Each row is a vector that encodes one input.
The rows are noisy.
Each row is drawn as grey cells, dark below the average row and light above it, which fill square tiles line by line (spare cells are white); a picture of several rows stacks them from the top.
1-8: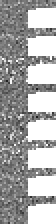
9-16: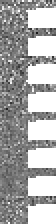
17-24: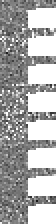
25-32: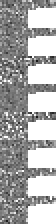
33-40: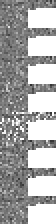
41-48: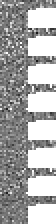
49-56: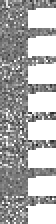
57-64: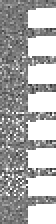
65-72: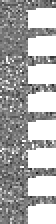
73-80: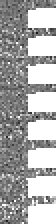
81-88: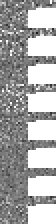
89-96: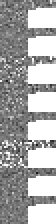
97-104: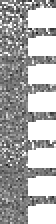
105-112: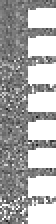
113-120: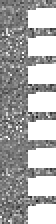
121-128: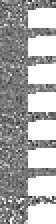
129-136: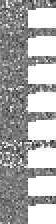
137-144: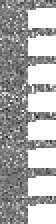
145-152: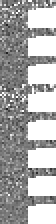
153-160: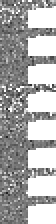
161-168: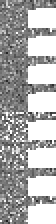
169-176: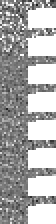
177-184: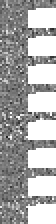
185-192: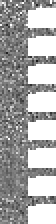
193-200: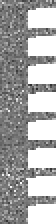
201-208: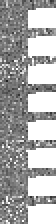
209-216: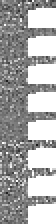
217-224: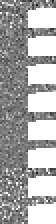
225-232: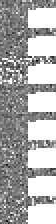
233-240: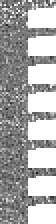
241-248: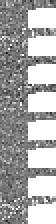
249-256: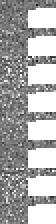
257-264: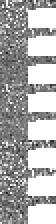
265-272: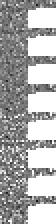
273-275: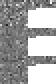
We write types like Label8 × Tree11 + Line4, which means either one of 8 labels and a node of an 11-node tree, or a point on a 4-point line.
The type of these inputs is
Bool × (Circle6 + Unit).
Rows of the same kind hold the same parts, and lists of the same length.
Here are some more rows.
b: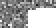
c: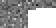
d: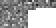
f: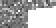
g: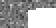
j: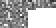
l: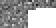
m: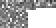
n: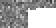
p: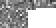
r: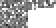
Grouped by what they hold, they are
b, p
c, d, f, g, j, l, m, n, r

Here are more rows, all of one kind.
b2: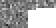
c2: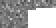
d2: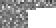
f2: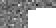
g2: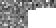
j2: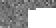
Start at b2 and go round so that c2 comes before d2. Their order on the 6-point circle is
b2, f2, g2, c2, d2, j2.
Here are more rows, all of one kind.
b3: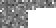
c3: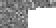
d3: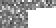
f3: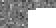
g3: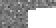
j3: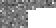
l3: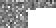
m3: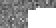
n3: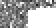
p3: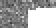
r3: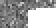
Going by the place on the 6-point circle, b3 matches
j3 and r3.
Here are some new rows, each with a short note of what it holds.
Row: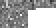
a point on a 6-point circle and a true/false value
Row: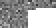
a true/false value
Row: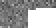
a point on a 6-point circle and a true/false value
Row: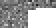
a point on a 6-point circle and a true/false value
